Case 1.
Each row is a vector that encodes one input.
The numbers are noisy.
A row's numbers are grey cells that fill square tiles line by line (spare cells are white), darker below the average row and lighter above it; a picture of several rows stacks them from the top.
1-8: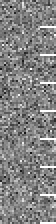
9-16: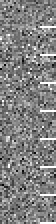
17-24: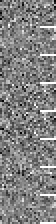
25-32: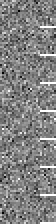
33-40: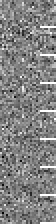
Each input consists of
a point on a 6-point circle and a point on a 5-point line.
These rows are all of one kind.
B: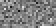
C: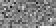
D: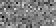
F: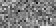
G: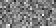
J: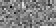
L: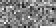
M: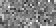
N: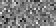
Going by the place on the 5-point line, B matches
C and G.
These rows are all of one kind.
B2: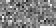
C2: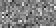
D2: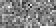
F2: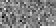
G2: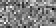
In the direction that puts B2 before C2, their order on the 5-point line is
G2, D2, B2, F2, C2.
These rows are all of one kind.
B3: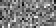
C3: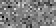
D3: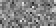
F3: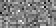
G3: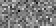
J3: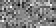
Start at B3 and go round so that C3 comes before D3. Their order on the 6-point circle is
B3, C3, G3, D3, J3, F3.
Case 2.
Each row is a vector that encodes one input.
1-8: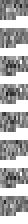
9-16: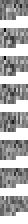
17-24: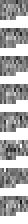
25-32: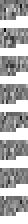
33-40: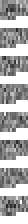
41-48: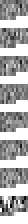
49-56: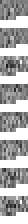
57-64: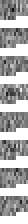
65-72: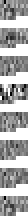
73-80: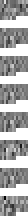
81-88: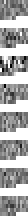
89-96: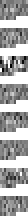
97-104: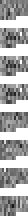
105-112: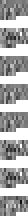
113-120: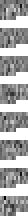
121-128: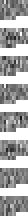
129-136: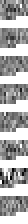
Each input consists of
a list of up to two points on a 7-point line.
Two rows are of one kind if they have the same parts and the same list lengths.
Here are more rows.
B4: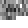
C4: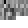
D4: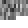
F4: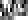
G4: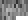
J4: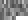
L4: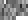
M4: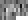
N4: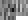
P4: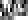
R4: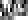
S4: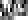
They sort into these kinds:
B4, C4, D4, N4
F4, P4, R4, S4
G4, J4, L4, M4

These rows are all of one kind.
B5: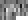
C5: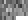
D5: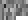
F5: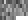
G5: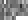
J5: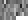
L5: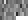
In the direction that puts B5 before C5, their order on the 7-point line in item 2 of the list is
B5, D5, J5, G5, L5, F5, C5.
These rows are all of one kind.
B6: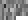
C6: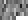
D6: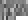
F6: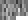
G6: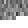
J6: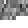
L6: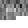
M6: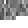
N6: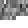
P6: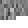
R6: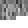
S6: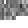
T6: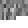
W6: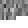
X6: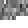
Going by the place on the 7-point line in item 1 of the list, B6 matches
D6, P6, T6 and W6.
